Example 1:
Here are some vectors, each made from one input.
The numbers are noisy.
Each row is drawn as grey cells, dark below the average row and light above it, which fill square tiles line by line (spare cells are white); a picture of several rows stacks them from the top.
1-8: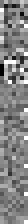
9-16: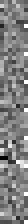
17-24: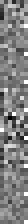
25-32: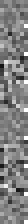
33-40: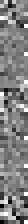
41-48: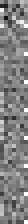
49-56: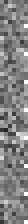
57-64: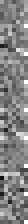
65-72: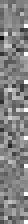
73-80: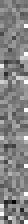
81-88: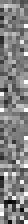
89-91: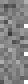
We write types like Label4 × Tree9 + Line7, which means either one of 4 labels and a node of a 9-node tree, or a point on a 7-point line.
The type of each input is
Circle10.
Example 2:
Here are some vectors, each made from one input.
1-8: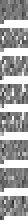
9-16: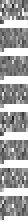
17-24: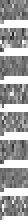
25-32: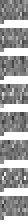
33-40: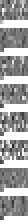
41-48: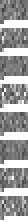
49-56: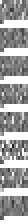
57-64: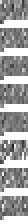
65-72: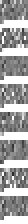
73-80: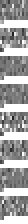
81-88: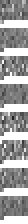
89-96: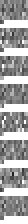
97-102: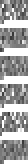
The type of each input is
Bool × Bool × Bool × Bool.
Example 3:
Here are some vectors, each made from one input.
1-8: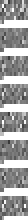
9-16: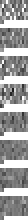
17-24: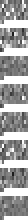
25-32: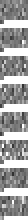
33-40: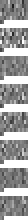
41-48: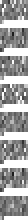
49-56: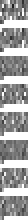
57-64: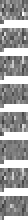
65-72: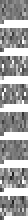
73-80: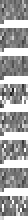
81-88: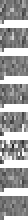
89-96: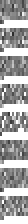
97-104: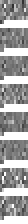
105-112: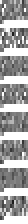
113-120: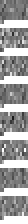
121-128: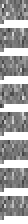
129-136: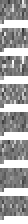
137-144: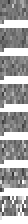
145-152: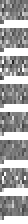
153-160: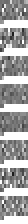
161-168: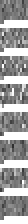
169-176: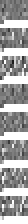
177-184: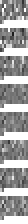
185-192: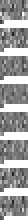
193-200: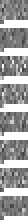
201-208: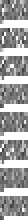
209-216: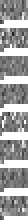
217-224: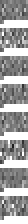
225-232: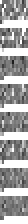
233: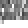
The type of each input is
Bool × Bool × Bool × Bool.
